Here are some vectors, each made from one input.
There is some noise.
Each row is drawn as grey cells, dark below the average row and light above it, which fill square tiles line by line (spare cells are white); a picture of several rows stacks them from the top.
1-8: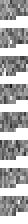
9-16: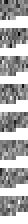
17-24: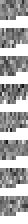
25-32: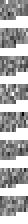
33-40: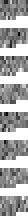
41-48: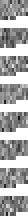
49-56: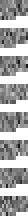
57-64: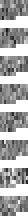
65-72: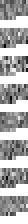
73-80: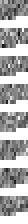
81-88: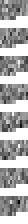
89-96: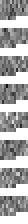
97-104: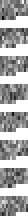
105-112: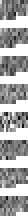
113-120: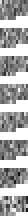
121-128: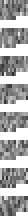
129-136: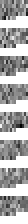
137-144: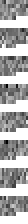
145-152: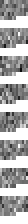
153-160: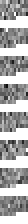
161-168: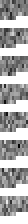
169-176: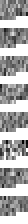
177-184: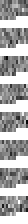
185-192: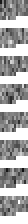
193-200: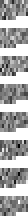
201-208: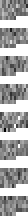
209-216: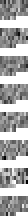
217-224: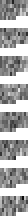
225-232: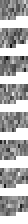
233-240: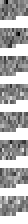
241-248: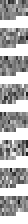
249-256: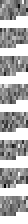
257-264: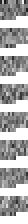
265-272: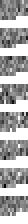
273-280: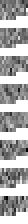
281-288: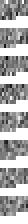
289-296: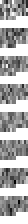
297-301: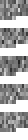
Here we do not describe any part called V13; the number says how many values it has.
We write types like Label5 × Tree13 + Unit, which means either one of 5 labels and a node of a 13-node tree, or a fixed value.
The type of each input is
Bool × Bool × Bool × Label9 × (Tree12 + V13) + Unit.
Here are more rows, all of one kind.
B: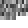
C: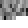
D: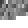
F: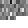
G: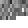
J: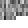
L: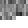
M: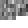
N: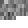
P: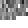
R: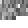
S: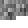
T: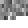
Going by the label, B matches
J and R.
